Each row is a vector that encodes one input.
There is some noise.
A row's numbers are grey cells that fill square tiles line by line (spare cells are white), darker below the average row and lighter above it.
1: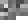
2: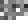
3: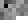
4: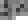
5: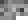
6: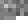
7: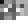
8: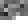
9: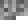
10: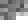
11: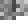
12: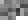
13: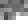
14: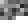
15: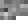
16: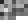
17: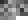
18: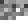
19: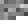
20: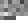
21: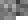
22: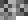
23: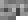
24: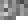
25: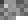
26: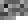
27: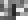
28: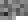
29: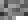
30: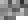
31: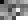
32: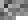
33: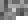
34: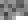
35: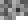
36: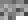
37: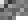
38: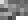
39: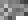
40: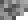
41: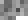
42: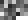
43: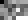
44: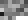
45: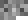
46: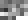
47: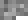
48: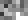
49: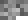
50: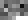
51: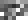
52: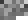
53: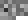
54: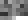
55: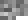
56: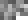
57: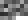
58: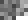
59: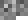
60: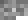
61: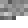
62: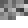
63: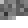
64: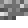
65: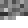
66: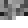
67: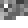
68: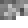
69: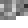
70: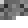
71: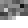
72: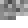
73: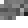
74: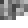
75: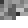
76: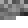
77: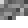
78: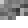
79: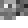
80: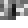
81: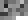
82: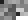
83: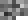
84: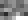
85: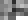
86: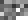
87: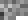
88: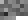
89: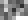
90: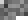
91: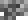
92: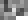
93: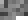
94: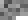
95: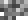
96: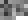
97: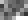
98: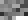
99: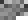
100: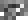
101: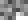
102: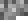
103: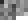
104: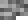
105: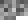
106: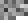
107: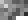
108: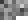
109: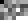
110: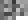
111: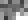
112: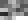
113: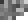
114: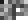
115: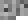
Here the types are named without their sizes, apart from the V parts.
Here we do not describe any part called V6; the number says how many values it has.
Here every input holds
a point on a line, together with either four true/false values, or a value of V6.
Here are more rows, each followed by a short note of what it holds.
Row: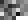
a point on a line and a value of V6
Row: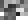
a point on a line and a value of V6
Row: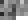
a point on a line and a value of V6
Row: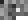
a point on a line and a value of V6
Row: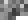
a point on a line and a value of V6
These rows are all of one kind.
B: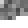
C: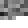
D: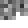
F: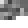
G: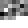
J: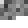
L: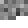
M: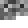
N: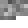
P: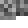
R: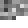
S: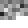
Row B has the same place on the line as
N and P.
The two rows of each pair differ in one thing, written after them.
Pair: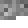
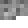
the place on the line
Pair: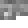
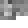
one of the four true/false values
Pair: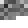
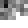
one of the four true/false values
